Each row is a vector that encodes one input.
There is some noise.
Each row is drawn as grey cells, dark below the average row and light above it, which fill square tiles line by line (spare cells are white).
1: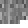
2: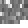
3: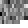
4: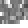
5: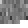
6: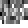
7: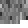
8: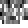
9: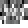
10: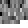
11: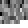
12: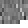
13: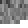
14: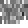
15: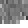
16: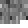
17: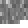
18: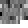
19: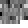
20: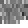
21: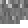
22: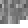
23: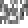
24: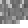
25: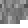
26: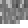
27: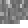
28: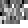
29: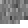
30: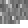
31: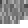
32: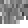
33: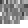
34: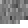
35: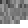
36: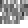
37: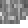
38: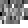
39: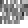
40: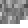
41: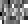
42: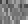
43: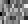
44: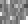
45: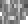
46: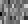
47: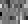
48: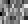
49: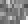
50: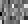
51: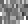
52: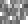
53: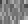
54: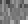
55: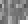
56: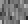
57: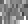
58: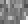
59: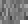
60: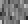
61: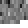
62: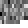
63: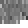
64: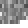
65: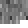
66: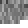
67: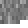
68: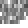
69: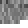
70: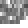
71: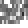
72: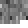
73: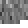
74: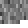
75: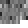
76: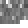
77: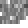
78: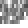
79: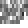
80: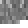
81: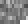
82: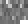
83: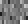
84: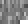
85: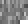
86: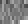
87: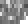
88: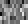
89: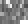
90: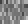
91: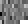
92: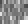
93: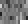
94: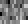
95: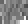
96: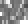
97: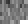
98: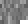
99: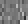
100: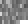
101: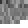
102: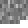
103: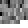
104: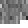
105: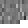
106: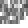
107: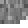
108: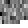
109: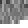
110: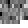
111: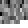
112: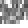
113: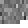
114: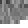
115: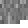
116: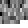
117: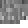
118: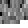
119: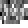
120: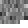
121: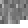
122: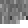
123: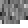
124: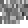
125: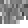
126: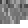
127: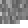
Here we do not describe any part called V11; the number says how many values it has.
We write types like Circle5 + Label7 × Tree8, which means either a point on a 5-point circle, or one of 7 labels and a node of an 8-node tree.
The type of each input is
Bool × (Line9 + V11).
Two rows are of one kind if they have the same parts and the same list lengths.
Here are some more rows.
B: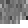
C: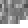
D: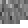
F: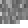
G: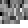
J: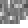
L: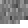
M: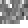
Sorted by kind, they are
B, G
C, D, F, J, L, M

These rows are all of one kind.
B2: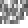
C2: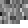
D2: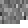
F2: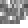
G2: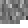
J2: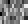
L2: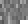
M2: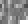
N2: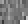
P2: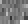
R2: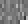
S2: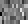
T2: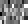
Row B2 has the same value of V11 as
J2 and P2.
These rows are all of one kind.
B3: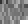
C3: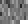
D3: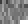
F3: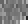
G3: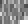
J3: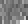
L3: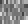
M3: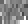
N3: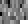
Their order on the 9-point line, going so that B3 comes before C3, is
M3, G3, J3, D3, B3, L3, C3, N3, F3.
